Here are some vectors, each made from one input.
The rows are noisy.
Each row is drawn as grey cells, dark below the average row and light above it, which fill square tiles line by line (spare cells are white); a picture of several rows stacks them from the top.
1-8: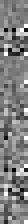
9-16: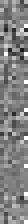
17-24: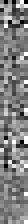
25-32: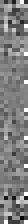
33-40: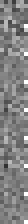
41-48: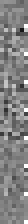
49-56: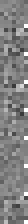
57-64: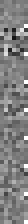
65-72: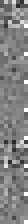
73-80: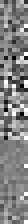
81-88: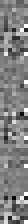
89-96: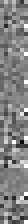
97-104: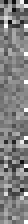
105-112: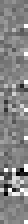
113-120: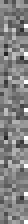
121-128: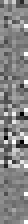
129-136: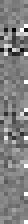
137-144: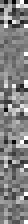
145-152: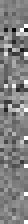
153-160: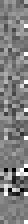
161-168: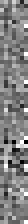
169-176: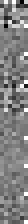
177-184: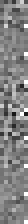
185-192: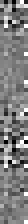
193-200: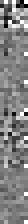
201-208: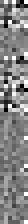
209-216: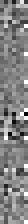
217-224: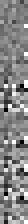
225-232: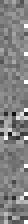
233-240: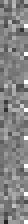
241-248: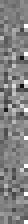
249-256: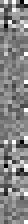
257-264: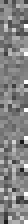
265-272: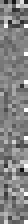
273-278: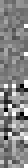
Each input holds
a node of a 9-node tree and a true/false value, together with either a point on a 14-point circle, or a fixed value.
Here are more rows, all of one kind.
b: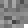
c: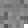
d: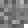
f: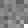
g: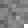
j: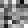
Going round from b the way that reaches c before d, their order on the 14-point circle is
b, f, c, g, d, j.
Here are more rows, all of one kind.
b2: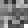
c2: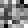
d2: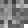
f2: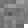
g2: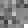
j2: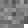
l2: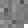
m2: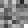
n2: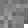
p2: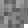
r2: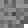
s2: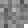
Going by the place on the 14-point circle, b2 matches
c2, f2, m2 and p2.
